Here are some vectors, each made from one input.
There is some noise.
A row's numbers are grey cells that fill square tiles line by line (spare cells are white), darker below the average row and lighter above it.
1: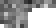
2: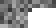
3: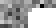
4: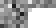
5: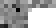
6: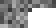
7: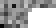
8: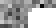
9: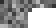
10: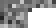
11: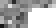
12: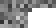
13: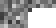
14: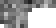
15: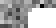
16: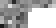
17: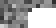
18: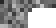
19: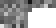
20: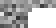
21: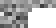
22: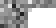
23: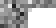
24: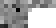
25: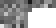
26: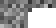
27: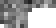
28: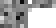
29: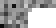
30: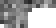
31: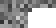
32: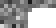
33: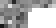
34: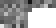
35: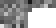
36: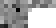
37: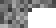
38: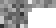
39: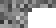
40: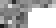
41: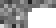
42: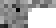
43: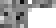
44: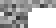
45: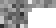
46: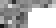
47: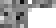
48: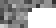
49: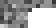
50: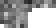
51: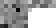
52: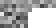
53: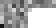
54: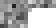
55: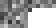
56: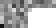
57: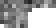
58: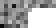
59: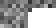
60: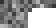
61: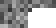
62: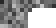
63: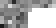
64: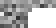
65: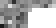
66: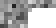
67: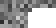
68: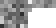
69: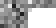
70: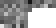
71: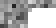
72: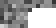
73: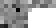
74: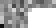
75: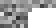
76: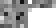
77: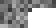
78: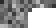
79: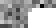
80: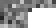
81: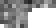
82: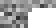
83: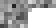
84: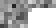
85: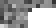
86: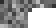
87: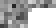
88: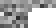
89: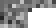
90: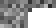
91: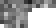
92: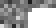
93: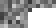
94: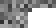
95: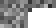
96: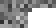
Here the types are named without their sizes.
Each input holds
either a label, or a node of a tree.
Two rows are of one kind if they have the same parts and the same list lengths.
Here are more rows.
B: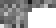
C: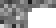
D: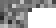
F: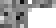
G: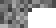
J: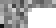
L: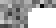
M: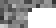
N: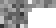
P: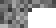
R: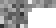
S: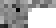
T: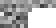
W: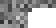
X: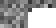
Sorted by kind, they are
B, C, D, G, M, P, W, X
F, J, L, N, R, S, T

